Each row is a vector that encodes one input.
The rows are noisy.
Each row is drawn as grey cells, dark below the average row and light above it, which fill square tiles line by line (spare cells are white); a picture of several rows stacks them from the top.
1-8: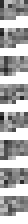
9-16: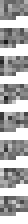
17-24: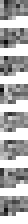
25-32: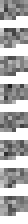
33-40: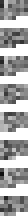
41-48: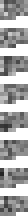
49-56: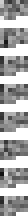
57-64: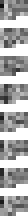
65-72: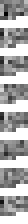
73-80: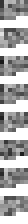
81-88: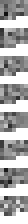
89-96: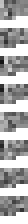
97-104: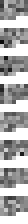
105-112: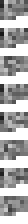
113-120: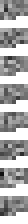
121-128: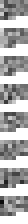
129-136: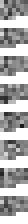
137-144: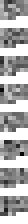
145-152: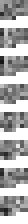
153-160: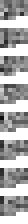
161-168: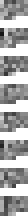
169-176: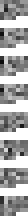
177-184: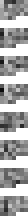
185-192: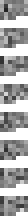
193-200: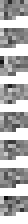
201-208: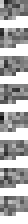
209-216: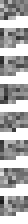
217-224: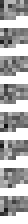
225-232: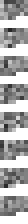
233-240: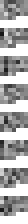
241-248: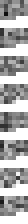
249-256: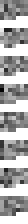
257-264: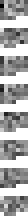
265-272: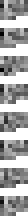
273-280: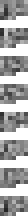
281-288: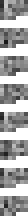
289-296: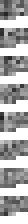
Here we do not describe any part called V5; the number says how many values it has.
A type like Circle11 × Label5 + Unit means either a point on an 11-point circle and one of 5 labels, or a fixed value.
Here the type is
Bool × Line8 × List2(V5).
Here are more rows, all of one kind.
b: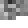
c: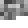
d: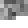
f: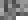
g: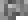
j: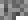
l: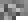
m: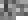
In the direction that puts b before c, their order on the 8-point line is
f, m, b, l, d, j, g, c.
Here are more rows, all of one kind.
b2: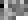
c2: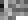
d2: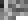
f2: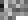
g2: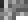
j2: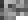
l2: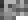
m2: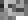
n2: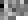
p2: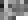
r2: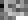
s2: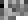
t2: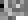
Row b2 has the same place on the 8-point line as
n2 and s2.
